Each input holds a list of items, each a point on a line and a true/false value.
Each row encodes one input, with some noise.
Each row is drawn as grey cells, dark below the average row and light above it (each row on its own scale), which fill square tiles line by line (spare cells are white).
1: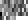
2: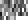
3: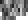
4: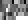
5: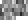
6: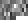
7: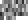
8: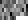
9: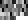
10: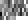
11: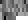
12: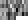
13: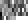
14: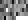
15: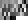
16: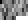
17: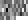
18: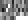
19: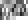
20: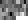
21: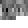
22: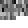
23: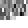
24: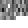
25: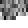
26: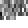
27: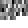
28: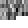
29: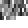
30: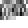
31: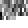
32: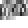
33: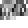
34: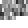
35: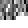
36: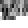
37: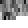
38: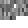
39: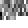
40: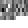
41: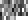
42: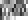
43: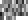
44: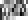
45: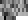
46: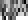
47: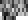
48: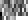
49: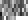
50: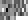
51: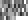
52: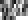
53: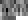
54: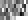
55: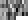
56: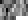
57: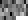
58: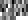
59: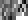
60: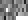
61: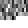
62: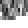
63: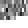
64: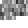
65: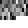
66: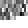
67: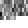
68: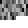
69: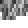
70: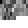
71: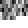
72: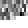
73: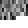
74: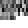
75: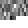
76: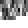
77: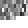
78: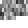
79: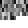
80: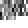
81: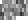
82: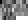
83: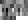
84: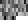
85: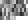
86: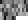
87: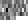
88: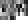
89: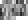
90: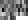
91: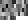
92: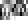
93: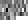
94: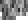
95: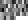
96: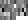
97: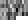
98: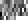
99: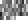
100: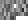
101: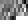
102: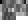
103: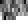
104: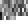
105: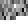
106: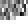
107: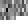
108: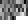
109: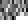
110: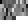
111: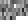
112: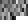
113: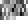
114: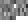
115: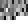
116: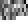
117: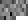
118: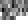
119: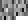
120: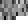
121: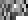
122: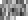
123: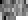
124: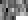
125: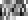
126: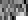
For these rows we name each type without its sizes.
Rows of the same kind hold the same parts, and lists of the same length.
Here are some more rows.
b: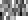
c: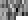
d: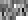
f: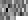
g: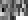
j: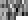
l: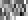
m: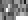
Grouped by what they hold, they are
b, f, l
c, j
d, g, m

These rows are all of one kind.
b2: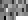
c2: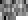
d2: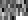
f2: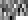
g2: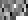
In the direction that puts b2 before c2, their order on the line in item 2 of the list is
f2, d2, g2, b2, c2.
